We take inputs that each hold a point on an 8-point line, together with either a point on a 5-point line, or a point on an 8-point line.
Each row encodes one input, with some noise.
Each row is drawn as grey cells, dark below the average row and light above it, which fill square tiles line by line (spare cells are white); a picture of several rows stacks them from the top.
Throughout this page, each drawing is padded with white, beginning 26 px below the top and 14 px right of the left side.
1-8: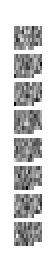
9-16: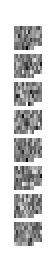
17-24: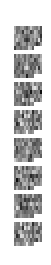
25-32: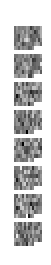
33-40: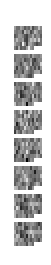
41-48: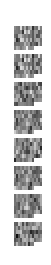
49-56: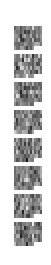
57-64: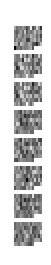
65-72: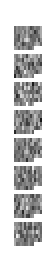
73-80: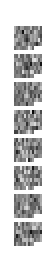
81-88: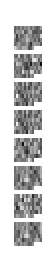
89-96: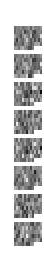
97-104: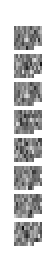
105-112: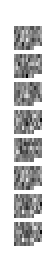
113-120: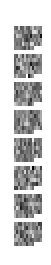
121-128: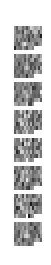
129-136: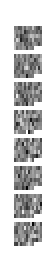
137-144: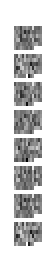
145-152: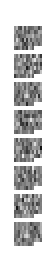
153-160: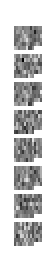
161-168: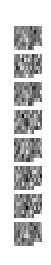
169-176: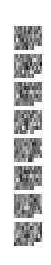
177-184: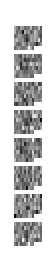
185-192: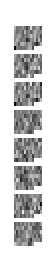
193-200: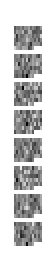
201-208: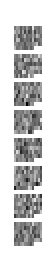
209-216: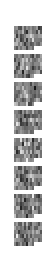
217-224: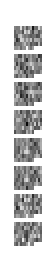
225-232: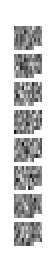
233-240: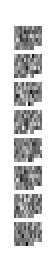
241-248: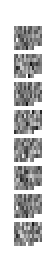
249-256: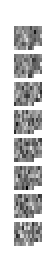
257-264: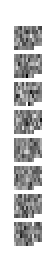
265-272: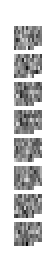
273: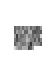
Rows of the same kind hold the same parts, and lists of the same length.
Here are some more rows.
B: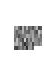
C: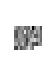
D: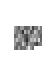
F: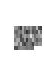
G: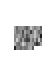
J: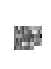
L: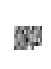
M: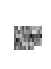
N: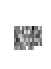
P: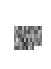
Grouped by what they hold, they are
B, F, P
C, D, G, J, L, M, N

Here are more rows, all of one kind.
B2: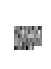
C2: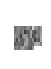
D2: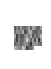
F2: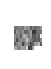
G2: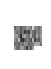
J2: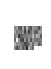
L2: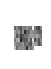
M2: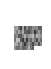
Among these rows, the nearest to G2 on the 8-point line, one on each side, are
C2 and L2.
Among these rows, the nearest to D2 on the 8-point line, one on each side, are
C2 and F2.
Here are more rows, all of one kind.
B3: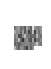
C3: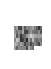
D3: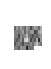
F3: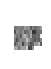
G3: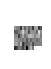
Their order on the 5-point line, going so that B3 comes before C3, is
G3, D3, B3, F3, C3.
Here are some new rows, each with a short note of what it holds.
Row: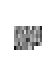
a point on each of two 8-point lines
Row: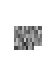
a point on a 5-point line and a point on an 8-point line
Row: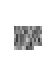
a point on a 5-point line and a point on an 8-point line
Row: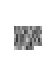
a point on a 5-point line and a point on an 8-point line
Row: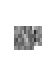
a point on a 5-point line and a point on an 8-point line
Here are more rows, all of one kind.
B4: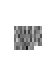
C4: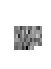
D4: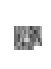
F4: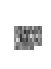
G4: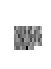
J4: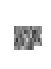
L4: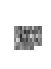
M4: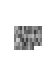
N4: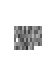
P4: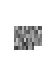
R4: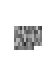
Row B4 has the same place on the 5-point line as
D4, G4, N4 and P4.
